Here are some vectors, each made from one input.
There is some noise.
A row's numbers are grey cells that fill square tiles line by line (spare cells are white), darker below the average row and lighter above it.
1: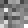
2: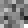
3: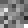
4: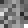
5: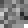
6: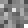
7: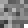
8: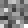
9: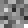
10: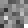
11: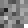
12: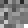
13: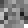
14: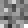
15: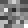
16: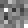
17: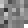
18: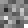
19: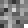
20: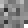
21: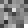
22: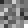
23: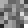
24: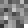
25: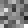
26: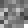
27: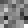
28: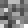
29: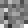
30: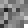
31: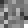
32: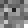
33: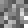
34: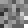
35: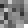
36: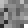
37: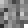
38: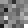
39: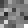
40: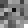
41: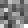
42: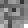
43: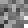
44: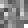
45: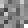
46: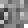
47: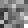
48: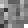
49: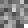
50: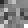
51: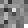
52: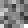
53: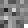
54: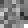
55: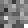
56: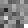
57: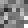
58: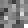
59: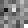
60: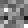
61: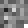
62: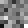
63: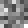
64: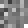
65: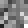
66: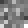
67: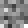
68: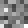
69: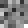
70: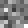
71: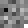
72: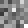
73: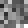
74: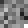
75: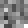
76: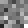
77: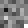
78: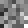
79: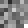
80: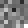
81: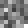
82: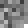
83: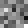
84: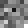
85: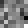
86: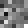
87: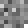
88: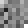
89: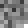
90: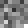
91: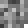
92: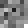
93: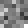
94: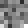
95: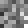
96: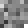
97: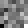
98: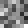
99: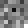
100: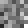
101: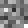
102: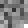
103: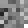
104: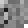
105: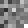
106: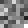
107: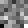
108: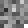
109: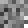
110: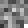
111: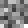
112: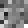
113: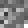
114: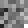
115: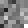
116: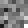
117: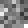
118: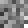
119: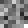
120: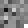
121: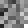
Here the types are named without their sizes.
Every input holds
a point on each of two circles and a true/false value.
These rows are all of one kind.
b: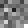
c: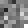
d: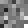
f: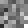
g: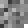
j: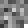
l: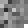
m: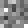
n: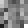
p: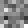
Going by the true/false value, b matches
m and p.
